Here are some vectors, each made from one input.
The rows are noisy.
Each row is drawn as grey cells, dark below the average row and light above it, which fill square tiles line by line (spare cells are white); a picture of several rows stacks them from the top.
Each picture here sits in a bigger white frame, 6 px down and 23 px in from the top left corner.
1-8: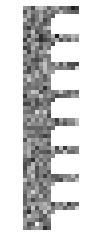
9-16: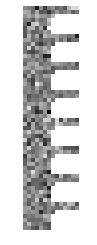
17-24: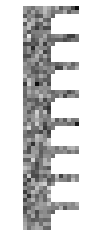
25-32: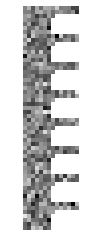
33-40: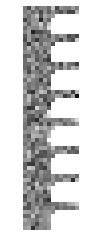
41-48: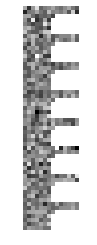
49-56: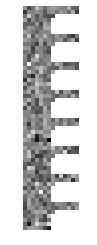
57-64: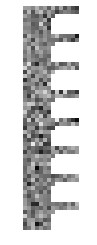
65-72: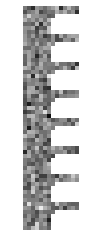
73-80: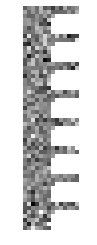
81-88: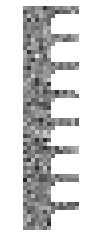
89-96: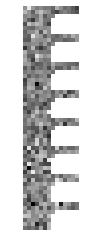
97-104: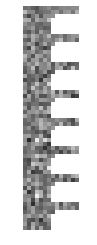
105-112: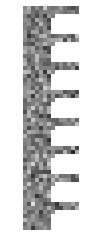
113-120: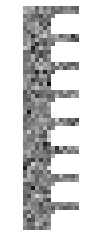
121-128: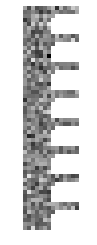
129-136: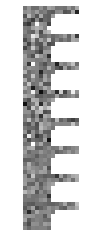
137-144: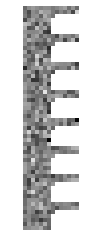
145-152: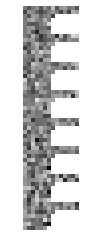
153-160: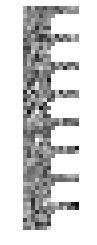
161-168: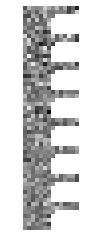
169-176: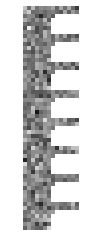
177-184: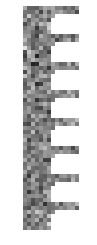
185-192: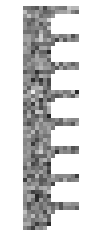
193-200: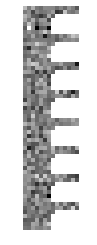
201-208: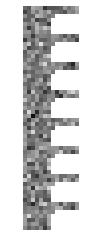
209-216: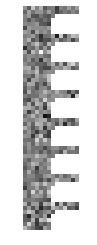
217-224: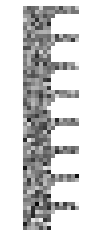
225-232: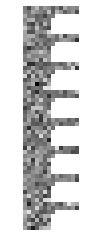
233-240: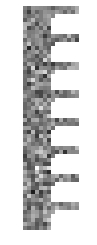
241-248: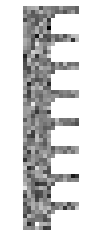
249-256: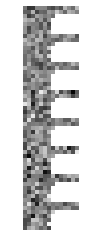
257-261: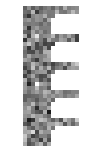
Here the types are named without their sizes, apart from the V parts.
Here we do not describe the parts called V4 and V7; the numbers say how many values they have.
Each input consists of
a point on each of two circles and a value of V4, together with either a fixed value, or a node of a tree and a value of V7.
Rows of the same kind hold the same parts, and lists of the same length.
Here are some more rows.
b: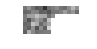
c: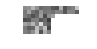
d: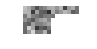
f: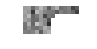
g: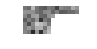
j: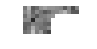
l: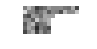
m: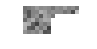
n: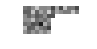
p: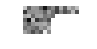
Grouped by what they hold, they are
b, g, l, m, n
c, d, f, j, p

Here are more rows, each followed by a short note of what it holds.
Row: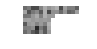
a point on each of two circles and a value of V4
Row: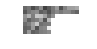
a point on each of two circles and a value of V4
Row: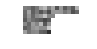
a point on each of two circles, a node of a tree, a value of V4 and a value of V7
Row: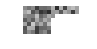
a point on each of two circles and a value of V4
